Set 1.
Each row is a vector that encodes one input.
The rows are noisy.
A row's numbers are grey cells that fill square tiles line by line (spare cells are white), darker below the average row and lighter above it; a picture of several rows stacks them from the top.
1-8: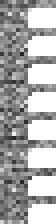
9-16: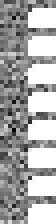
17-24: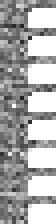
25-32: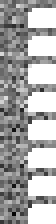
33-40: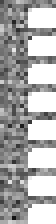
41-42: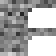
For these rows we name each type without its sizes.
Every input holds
either a fixed value, or three true/false values.
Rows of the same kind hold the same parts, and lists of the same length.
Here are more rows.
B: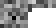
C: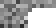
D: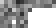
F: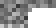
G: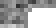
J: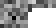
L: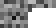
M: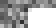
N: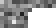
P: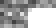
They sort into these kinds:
B, J, L
C, D, F, G, M, N, P

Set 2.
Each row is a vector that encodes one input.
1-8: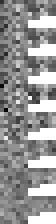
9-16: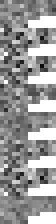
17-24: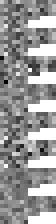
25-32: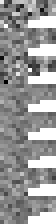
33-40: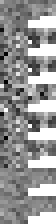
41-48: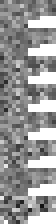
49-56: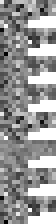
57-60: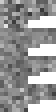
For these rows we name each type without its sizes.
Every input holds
a point on a line.
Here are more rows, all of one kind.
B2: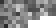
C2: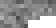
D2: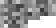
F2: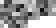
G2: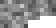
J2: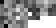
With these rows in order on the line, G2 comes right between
B2 and C2.
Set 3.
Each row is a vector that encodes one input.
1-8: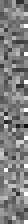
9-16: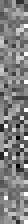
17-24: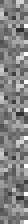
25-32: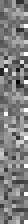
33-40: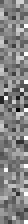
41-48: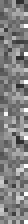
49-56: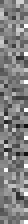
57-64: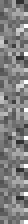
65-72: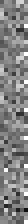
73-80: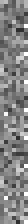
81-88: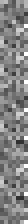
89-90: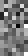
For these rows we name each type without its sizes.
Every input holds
a node of a tree.
